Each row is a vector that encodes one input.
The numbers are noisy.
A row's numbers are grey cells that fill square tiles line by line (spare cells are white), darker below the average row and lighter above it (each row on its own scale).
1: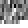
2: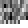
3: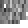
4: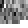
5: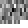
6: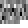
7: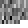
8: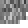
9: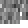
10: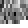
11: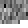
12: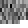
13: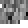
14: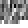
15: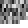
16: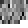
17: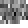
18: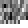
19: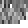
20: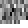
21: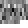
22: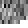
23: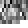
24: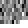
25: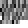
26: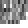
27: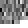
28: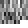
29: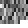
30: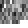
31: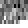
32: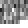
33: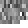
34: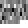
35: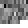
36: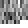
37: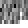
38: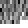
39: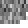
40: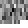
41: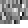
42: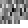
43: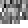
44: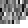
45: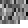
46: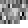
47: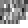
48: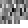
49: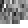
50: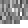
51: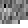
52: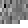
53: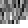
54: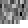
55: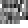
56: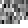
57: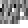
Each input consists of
a true/false value, together with either a fixed value, or a point on a 3-point line and a point on an 8-point line.
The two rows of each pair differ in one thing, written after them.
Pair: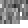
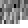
the true/false value
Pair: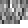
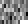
the place on the 8-point line
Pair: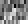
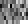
the place on the 3-point line
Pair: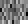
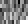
the place on the 3-point line
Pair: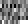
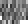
the place on the 3-point line
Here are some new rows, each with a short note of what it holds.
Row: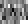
a true/false value
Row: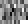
a true/false value
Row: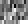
a point on a 3-point line, a point on an 8-point line and a true/false value
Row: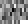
a true/false value
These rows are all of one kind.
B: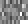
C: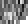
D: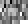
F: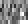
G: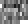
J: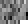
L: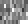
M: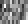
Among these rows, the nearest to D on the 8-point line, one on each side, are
B and C.
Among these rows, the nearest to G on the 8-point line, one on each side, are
C and J.
